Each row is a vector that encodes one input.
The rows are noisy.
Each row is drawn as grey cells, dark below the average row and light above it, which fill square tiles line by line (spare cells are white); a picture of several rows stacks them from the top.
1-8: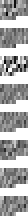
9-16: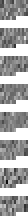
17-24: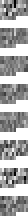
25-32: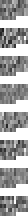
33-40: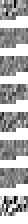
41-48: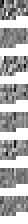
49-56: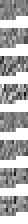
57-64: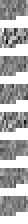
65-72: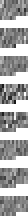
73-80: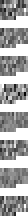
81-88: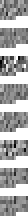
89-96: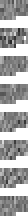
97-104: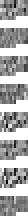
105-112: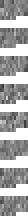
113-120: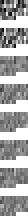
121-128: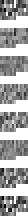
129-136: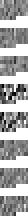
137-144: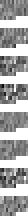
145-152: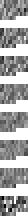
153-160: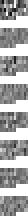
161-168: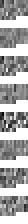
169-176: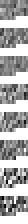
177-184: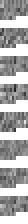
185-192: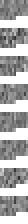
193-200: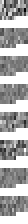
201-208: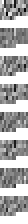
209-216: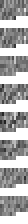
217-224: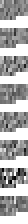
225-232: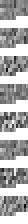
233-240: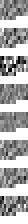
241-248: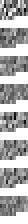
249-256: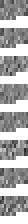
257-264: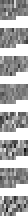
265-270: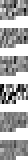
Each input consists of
a list of up to two points on a 10-point line.
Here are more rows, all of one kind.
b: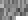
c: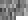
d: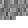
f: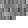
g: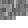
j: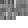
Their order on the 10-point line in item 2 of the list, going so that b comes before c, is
b, f, c, g, d, j.
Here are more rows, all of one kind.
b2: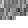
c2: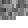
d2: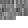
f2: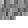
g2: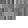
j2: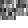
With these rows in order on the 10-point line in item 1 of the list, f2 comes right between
c2 and j2.
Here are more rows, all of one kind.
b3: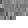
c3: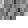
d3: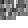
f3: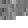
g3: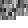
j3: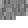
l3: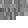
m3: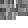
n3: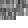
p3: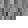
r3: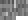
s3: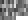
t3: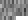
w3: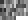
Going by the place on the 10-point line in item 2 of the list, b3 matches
d3, m3, t3 and w3.
